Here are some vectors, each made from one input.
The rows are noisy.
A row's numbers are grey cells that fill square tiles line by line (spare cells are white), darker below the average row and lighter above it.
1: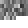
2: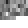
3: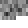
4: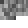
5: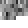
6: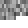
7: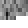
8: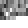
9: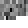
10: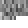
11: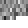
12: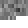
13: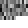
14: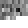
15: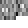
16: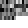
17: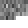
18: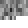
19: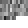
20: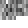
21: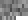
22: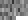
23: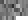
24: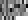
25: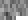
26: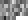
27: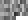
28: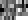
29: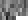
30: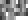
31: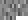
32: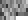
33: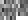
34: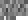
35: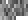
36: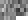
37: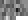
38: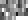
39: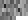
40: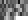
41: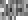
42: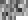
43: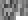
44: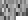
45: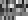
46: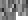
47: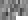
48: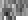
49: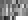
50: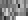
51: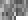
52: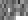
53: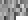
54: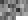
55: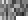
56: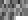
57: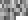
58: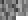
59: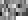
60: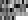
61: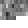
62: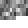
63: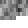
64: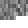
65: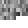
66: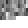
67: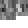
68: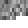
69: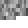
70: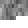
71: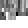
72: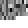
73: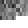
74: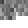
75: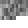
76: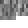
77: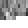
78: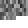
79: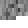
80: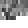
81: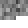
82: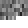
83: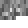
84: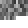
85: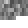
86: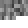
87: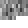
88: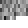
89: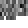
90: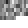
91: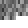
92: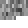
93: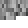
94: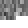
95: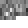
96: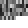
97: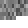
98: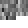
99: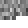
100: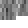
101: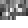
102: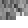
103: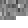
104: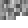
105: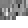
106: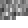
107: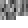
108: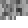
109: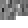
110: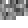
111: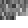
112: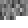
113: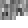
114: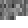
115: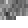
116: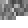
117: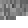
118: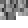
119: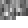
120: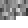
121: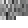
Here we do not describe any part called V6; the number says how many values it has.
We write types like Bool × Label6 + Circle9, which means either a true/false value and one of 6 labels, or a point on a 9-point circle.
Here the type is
List2(Bool × V6).
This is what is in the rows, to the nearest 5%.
All of them are lists of up to two items, each a true/false value and a value of V6: about 5% are empty, 30% hold one and 65% two.
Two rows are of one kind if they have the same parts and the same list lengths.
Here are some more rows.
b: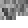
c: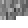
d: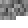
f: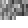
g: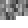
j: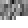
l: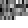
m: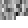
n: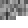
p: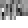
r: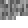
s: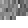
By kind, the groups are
b, c, d, f, g, j, n, p, r, s
l
m

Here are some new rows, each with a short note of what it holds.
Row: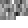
a list of one item
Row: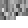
a list of one item
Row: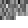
a list of two items
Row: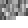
a list of one item
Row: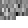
a list of one item
